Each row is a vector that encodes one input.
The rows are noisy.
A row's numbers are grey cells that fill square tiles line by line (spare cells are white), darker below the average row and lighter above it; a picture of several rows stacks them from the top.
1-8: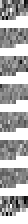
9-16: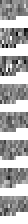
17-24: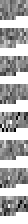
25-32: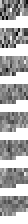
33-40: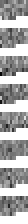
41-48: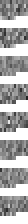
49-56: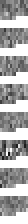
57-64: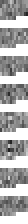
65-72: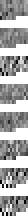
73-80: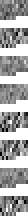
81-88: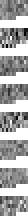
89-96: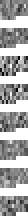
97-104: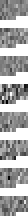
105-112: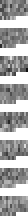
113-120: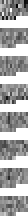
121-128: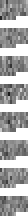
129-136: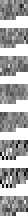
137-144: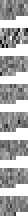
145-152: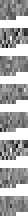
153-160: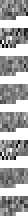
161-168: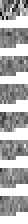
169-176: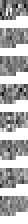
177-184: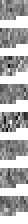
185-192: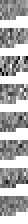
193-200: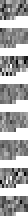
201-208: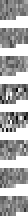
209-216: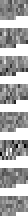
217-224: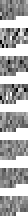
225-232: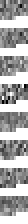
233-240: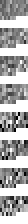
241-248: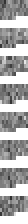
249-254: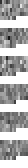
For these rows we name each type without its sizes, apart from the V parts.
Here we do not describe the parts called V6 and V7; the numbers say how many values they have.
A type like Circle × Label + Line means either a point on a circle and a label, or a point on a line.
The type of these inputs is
(Bool × Bool × Bool + V6) × Circle + V7.
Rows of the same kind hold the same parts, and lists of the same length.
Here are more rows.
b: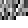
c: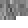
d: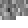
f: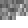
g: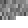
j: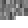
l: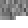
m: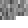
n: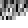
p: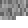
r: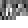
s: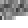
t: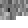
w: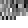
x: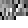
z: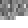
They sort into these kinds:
b, n, r, w, x
c, d, f, s, t
g, j, l, m, p, z

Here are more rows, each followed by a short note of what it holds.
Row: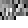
a value of V7
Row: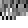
a value of V7
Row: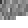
a point on a circle and a value of V6
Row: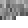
a point on a circle and three true/false values
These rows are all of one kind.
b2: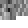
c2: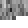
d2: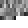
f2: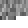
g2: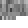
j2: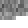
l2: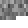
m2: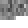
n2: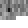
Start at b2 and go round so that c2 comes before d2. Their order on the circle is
b2, n2, l2, m2, c2, g2, j2, f2, d2.
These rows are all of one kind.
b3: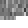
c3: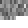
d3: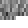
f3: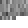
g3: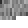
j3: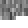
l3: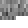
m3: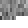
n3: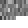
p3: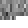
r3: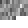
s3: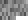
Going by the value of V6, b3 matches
c3, d3 and g3.
